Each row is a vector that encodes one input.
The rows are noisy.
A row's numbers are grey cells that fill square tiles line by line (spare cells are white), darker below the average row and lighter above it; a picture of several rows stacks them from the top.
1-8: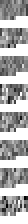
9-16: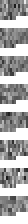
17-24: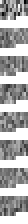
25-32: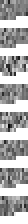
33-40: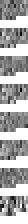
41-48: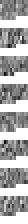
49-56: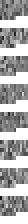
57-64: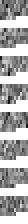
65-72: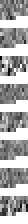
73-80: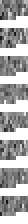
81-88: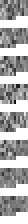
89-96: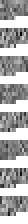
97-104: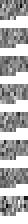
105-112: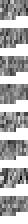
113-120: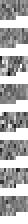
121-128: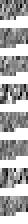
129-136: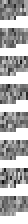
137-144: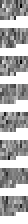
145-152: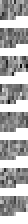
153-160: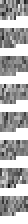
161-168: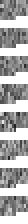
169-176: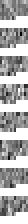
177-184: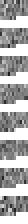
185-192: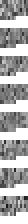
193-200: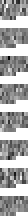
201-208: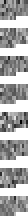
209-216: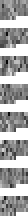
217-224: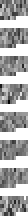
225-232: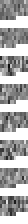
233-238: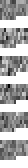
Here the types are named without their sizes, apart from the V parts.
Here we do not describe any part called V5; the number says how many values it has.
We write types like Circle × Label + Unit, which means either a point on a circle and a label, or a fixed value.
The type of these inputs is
Line + Tree × (Tree + V5).
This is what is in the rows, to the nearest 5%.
About 35% of them hold a point on a line. The rest hold a node of a tree, together with either a node of a tree, or a value of V5.
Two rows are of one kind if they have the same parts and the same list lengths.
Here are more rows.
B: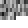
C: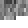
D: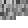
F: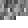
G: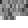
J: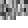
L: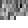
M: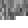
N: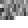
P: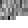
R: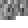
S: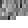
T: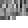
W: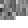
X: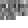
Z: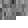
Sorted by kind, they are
B, D, J, L, P, R, S, T
C, F, G
M, N, W, X, Z

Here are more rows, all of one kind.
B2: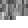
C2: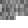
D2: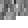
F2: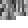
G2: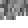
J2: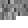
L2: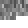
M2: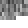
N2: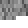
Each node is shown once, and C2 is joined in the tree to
L2 and M2.
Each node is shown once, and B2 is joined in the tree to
N2.
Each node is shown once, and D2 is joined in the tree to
F2.
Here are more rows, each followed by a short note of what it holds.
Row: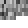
a point on a line
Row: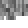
a node of a tree and a value of V5
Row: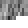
a point on a line
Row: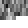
a node of each of two trees
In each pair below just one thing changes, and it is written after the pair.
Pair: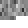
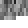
the value of V5
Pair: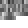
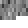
the node of the tree
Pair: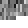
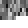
the value of V5
